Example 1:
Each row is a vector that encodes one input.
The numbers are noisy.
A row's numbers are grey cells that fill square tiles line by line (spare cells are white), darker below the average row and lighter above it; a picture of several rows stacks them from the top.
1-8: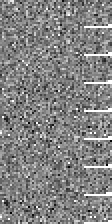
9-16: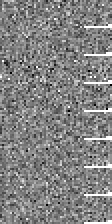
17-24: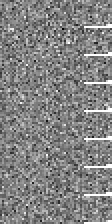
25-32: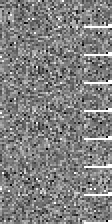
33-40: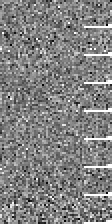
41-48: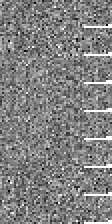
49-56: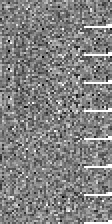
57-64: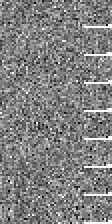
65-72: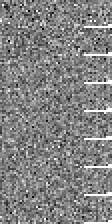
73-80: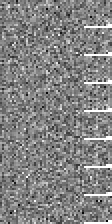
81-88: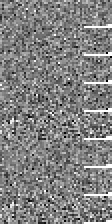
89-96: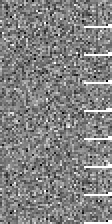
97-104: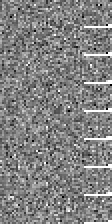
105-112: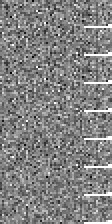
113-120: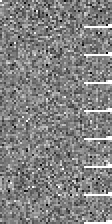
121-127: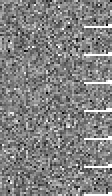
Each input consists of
either a fixed value, or a point on a 4-point line, a point on a 6-point line and a true/false value, or a node of an 11-node tree.
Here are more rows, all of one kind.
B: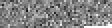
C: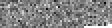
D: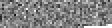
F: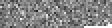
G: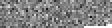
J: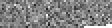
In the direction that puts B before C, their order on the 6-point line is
B, D, C, F, G, J.
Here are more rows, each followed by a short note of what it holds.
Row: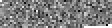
a node of an 11-node tree
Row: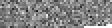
a point on a 4-point line, a point on a 6-point line and a true/false value
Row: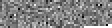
a node of an 11-node tree
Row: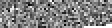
a fixed value
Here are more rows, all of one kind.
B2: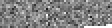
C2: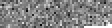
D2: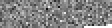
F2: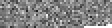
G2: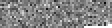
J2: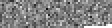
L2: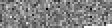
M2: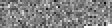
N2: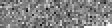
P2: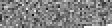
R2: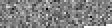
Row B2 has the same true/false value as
F2 and J2.
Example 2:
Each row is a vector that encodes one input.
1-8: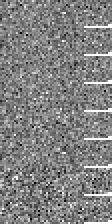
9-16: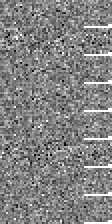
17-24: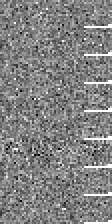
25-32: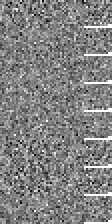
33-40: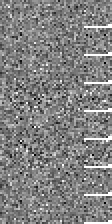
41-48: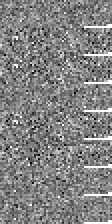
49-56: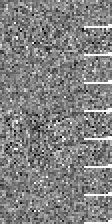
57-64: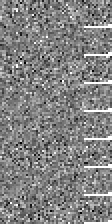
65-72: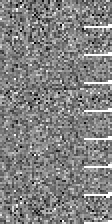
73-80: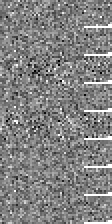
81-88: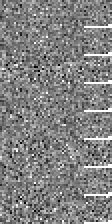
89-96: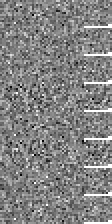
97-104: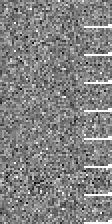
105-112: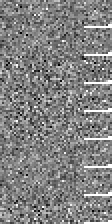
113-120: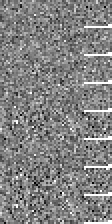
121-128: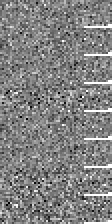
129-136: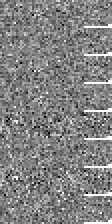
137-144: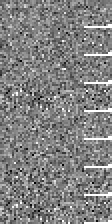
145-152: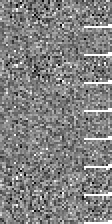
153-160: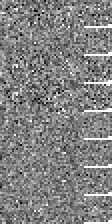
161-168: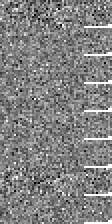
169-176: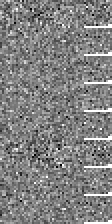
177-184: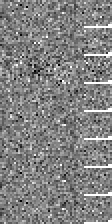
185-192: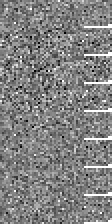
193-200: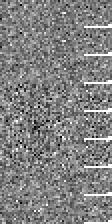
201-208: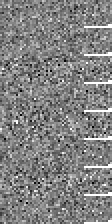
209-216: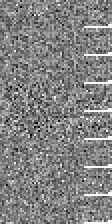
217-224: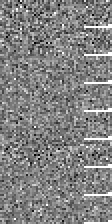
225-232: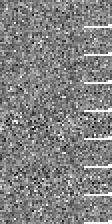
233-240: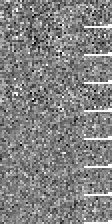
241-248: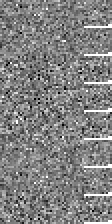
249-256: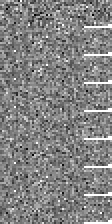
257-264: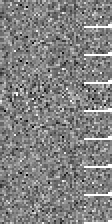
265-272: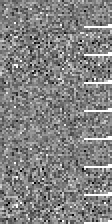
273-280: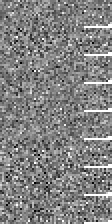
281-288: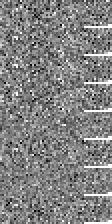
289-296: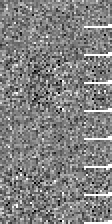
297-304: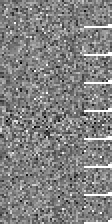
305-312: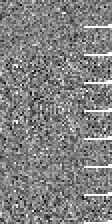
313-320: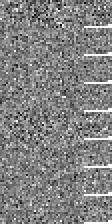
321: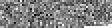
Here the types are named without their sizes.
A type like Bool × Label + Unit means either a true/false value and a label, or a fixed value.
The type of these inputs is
Bool × Bool × Bool × Bool × Bool + (Line × Line + Unit) × Tree.
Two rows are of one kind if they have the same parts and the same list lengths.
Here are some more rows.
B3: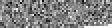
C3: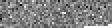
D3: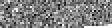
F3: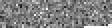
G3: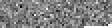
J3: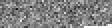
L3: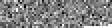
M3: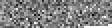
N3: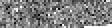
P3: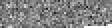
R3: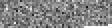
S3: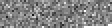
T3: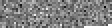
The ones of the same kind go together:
B3, L3, M3
C3, F3, G3, J3, P3, R3, S3, T3
D3, N3

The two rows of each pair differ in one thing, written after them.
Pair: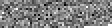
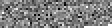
the place on one of the two lines
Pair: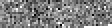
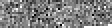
the place on one of the two lines
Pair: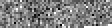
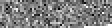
the node of the tree
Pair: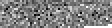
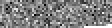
the node of the tree
